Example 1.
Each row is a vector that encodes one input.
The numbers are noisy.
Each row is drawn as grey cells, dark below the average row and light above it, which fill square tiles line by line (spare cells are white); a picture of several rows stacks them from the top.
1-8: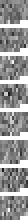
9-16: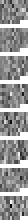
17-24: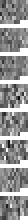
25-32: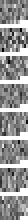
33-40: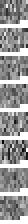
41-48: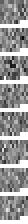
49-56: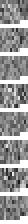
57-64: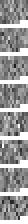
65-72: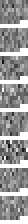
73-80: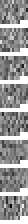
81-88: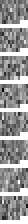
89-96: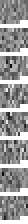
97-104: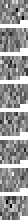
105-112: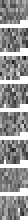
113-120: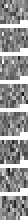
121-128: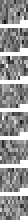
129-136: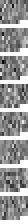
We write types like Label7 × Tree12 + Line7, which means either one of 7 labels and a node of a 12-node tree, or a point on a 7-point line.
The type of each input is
Line8 + List2(Line12).
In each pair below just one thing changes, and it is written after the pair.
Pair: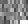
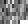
the place on the 12-point line in item 2 of the list
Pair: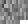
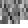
the place on the 12-point line in item 1 of the list
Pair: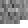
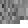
the place on the 12-point line in item 1 of the list
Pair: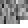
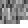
the place on the 12-point line in item 2 of the list
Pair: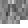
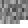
the place on the 12-point line in item 1 of the list
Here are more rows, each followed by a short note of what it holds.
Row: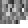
a list of one item
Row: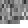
a list of two items
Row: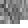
a list of two items
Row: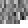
a list of one item
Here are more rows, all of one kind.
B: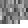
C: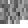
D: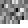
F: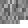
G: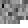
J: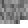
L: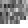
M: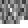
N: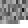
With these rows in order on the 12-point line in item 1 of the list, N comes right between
D and F.
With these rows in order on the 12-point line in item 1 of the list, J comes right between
G and L.
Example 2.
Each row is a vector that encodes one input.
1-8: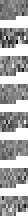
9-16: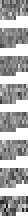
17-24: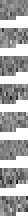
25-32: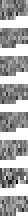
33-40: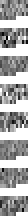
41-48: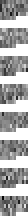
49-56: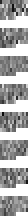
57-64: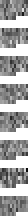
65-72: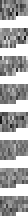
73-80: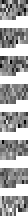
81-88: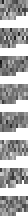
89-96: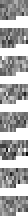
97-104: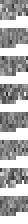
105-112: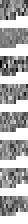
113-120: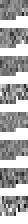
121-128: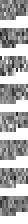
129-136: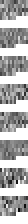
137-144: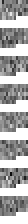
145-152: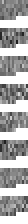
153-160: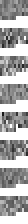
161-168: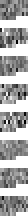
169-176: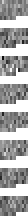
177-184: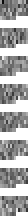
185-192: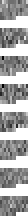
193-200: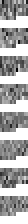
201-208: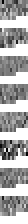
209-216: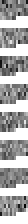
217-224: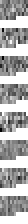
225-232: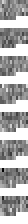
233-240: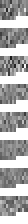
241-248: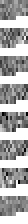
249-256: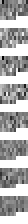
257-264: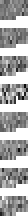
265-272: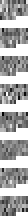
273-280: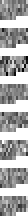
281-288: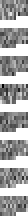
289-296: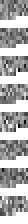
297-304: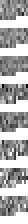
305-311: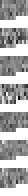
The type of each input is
Label9 × Tree17 + Line11.
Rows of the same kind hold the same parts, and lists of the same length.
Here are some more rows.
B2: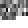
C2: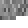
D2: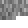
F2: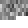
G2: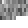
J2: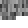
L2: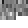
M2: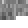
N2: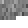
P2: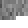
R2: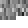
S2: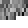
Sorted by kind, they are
B2, C2, D2, G2, J2, M2, N2, P2, R2, S2
F2, L2

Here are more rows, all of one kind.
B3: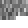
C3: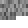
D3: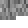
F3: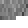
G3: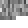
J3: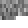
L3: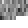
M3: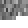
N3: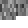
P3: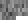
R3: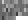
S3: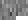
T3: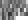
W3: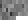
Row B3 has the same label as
G3, M3 and T3.
